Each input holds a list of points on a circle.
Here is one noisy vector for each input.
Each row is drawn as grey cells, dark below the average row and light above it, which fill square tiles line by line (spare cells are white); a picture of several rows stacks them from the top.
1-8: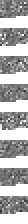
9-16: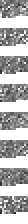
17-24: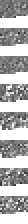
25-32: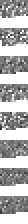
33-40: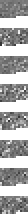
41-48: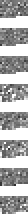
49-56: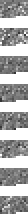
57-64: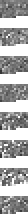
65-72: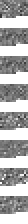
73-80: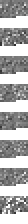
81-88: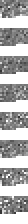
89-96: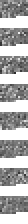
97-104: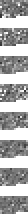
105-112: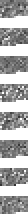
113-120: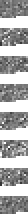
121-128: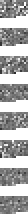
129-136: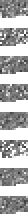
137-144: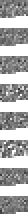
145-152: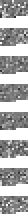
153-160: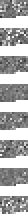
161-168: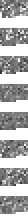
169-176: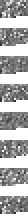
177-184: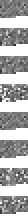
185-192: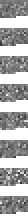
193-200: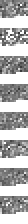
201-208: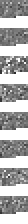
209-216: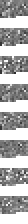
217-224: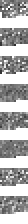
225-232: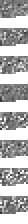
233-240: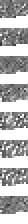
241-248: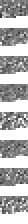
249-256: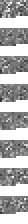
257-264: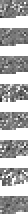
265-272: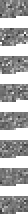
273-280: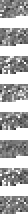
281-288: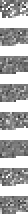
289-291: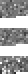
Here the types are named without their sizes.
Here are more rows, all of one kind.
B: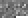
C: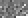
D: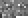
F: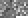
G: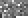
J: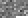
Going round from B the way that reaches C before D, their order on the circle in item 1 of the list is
B, C, J, G, D, F.
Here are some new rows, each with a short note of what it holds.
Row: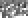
a list of one item
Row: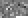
a list of three items
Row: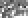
a list of one item
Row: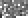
a list of three items
